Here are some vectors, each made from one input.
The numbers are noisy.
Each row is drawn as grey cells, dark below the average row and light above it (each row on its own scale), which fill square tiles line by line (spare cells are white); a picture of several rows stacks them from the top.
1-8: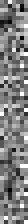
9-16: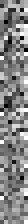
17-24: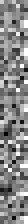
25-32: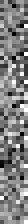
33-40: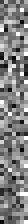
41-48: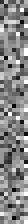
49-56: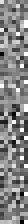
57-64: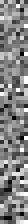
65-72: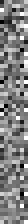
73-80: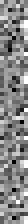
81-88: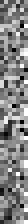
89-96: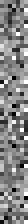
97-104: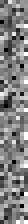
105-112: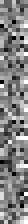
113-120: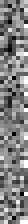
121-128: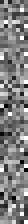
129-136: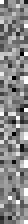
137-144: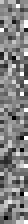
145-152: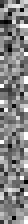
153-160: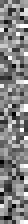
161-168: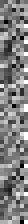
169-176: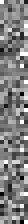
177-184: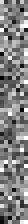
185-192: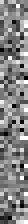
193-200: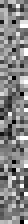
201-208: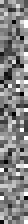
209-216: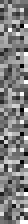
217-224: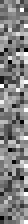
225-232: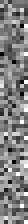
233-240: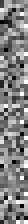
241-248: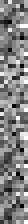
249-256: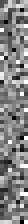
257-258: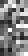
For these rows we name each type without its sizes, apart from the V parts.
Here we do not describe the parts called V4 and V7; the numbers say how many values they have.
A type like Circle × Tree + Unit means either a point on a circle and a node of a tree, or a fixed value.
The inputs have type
Bool × (Line + V4) + V7.
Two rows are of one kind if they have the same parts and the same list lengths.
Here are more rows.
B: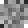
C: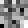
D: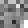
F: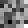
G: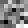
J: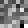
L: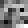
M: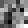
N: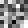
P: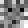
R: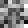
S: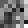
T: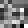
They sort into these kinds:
B, D, G, L, N, R
C, F, M, P, S
J, T

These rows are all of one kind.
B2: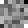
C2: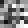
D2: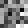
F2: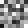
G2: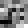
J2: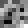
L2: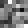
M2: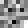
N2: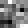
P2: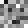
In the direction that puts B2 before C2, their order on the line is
B2, F2, P2, D2, C2, M2, J2, G2, L2, N2.
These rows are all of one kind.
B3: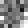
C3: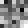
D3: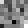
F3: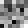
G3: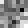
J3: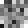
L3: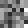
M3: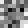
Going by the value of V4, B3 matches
G3 and M3.
